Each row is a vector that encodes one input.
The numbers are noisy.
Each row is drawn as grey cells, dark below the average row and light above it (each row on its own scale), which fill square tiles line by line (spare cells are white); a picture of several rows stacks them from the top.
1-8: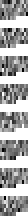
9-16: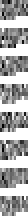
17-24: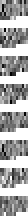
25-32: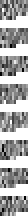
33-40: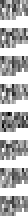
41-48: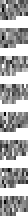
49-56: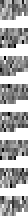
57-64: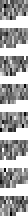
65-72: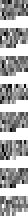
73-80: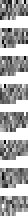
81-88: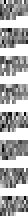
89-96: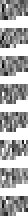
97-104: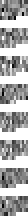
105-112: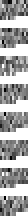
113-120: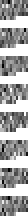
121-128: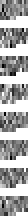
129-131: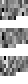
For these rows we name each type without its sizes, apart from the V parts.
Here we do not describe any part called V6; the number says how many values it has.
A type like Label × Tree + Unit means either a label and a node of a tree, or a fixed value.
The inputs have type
(Bool × Label + Tree) × V6.
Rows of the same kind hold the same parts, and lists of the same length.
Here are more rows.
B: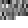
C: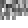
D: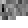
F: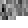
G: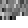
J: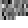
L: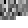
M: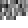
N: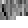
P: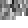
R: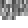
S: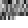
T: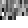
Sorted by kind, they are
B, D, F, G, J, L, R
C, M, N, P, S, T

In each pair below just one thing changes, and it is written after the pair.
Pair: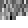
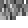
the true/false value
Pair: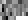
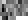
the label
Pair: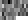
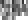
the value of V6
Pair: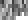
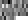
the value of V6
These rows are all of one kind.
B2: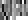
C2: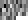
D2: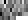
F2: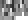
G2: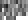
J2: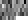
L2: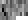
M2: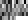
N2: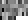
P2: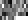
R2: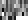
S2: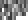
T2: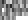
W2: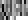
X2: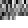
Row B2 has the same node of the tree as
G2, M2, W2 and X2.
